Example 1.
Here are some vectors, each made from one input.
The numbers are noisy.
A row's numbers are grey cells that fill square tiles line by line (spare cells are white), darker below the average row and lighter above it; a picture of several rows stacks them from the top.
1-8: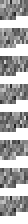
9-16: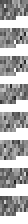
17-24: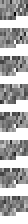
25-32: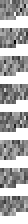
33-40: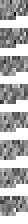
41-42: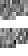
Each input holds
a point on a 5-point circle and a true/false value.
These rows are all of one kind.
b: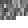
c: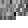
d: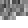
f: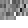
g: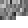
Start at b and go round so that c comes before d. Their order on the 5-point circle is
b, f, g, c, d.
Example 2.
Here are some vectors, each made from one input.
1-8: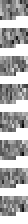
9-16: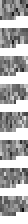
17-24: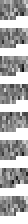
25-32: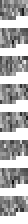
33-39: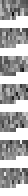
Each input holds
either a point on a 5-point line, or a point on a 6-point line.
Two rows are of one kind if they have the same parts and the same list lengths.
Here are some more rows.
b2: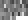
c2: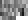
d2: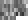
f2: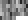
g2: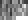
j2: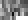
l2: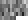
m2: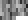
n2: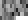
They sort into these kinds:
b2, f2, g2, j2, m2, n2
c2, d2, l2

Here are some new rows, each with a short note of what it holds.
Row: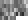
a point on a 5-point line
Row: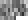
a point on a 5-point line
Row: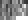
a point on a 6-point line
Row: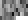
a point on a 6-point line
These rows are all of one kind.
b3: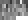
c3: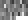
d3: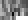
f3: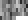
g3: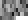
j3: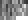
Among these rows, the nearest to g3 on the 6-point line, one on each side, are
d3 and f3.
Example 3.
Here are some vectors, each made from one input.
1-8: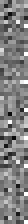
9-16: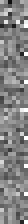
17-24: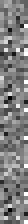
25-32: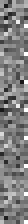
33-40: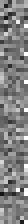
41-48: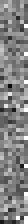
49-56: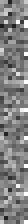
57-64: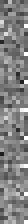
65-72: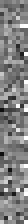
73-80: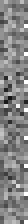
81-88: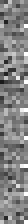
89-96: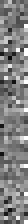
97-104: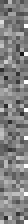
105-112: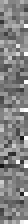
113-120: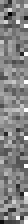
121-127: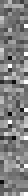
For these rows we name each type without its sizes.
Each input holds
either a point on a line, or five true/false values.
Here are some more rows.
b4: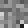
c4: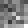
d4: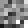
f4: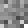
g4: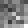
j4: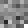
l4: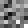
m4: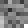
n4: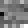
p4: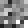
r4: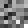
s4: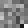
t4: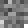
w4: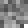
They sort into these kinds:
b4, c4, f4, g4, j4, m4, n4, s4, t4, w4
d4, l4, p4, r4

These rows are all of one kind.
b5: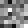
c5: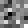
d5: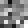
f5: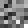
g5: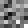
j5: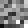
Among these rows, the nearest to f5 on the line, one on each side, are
g5 and j5.
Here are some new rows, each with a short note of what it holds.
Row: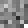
five true/false values
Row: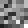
a point on a line
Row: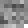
five true/false values
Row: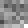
five true/false values
